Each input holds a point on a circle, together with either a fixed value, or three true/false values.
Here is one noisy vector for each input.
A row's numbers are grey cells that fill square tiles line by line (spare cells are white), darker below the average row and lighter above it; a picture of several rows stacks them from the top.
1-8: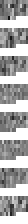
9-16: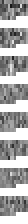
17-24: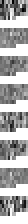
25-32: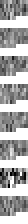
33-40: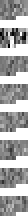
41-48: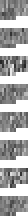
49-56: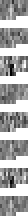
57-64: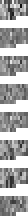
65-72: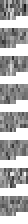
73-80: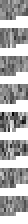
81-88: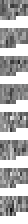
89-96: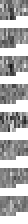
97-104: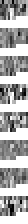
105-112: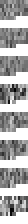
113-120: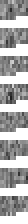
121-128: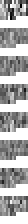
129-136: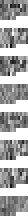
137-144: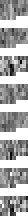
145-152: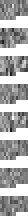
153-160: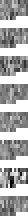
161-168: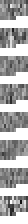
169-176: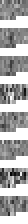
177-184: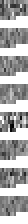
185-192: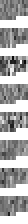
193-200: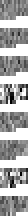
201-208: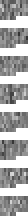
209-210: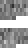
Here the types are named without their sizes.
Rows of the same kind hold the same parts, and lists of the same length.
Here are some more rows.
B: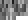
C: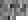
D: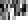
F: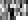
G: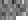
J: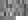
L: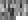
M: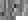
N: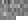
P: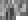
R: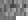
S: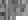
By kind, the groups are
B, G, J, M, R
C, D, F, L, N, P, S

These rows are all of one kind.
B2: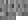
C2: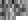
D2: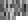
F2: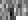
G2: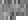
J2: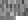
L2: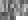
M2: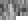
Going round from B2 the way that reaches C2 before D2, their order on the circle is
B2, F2, L2, C2, M2, G2, D2, J2.
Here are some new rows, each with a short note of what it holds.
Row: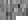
a point on a circle and three true/false values
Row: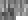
a point on a circle
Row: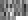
a point on a circle and three true/false values
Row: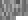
a point on a circle
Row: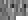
a point on a circle and three true/false values
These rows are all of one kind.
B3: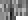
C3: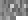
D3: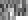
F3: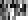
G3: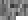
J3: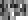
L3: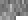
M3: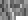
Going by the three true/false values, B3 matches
G3 and L3.
